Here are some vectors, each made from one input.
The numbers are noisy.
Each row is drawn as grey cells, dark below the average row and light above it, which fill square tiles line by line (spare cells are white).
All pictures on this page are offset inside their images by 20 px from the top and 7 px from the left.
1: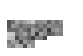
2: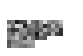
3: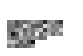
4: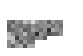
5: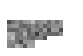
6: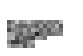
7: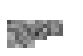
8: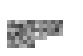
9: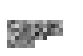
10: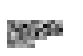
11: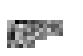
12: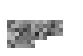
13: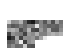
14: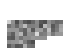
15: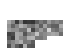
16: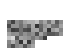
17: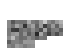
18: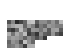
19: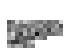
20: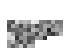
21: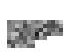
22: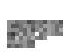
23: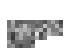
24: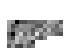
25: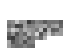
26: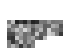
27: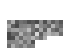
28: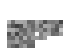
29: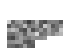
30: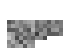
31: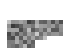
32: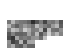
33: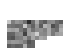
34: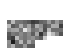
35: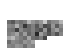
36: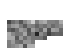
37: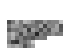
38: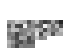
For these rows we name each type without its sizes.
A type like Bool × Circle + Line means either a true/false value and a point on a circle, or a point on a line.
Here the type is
Bool × Line.
